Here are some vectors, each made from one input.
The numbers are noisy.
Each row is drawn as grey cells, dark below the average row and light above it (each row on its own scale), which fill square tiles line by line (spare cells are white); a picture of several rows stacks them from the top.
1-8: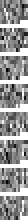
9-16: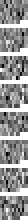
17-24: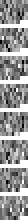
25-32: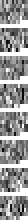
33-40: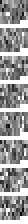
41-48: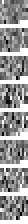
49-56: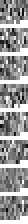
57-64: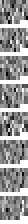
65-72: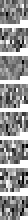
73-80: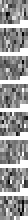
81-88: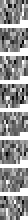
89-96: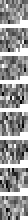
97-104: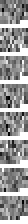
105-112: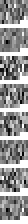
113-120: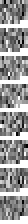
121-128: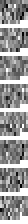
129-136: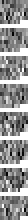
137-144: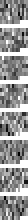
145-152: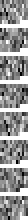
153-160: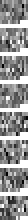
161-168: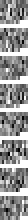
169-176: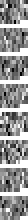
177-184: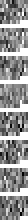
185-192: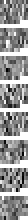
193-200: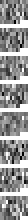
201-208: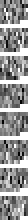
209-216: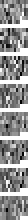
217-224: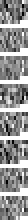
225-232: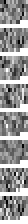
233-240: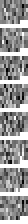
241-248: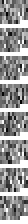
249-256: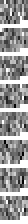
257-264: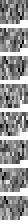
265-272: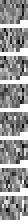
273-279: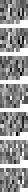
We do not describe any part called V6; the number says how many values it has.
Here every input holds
a list of up to two items, each one of 12 labels and a value of V6.
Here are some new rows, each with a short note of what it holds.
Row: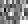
a list of two items
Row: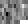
a list of two items
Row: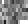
the empty list
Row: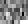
a list of one item
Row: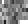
the empty list
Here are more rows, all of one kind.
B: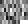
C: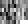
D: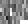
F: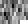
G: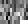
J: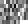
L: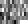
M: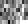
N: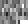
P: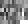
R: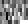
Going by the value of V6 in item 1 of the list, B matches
D and J.
